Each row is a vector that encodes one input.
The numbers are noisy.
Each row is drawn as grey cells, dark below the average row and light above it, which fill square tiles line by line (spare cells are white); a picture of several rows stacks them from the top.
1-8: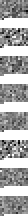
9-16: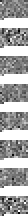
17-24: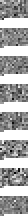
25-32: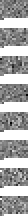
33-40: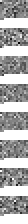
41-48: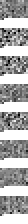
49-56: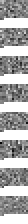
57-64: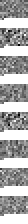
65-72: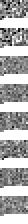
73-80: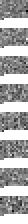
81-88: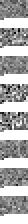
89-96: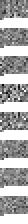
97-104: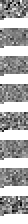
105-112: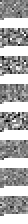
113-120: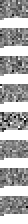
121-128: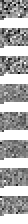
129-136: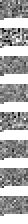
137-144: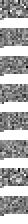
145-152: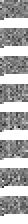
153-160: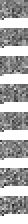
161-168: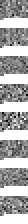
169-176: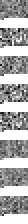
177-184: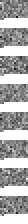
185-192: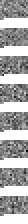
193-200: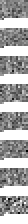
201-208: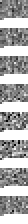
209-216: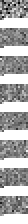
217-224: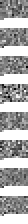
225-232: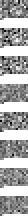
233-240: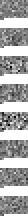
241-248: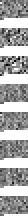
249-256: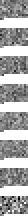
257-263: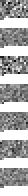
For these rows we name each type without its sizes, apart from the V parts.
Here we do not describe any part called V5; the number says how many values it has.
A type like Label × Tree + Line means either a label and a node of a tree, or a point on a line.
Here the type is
Circle × List(Label × V5) + Tree.
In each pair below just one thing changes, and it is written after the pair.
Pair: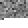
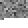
the value of V5 in item 2 of the list
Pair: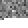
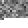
the place on the circle
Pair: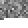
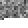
the value of V5 in item 1 of the list
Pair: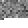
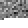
the value of V5 in item 2 of the list
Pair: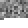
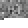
the label in item 2 of the list
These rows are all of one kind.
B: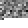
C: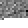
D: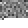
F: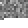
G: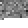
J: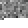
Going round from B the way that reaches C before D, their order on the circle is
B, C, G, D, F, J.
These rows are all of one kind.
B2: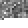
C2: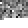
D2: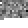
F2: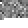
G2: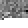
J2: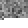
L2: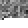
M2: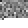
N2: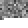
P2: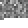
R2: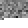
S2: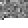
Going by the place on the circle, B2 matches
G2, J2, N2 and R2.
